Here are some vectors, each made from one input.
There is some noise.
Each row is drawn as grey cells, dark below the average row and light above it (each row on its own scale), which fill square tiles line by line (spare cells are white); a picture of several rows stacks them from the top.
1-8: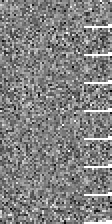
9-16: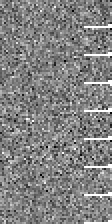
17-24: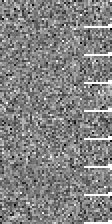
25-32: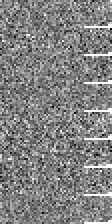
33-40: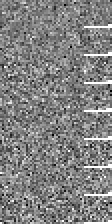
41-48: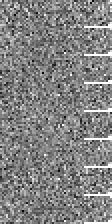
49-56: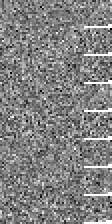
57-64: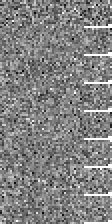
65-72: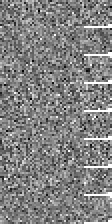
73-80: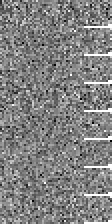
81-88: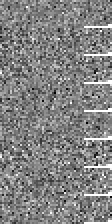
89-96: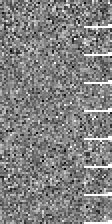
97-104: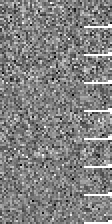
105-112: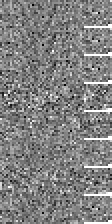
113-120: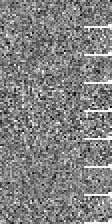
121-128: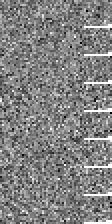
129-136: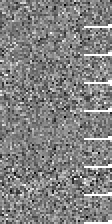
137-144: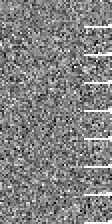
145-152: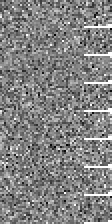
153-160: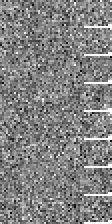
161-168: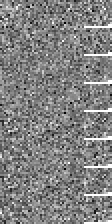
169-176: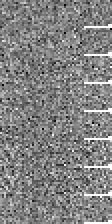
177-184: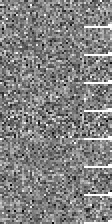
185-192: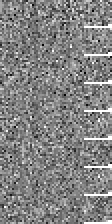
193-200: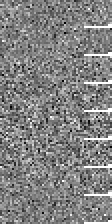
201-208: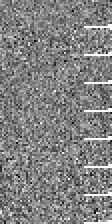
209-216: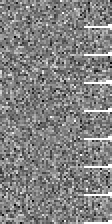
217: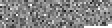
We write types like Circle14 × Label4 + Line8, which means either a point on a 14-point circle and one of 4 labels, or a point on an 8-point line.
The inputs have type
Bool × Circle9 + Circle11.
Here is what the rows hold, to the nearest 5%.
About 60% of them hold a point on a 9-point circle and a true/false value. The rest hold a point on an 11-point circle.
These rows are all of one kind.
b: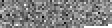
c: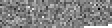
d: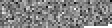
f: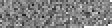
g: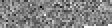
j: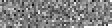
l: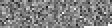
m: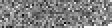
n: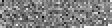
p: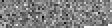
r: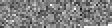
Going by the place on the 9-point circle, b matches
d, l, n and p.
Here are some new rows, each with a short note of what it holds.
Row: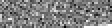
a point on an 11-point circle
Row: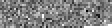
a point on an 11-point circle
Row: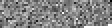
a point on a 9-point circle and a true/false value
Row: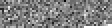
a point on an 11-point circle
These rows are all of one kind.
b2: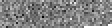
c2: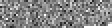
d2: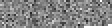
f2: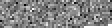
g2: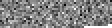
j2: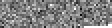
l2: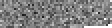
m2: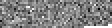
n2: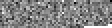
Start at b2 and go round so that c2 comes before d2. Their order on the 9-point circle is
b2, l2, n2, g2, c2, j2, f2, m2, d2.
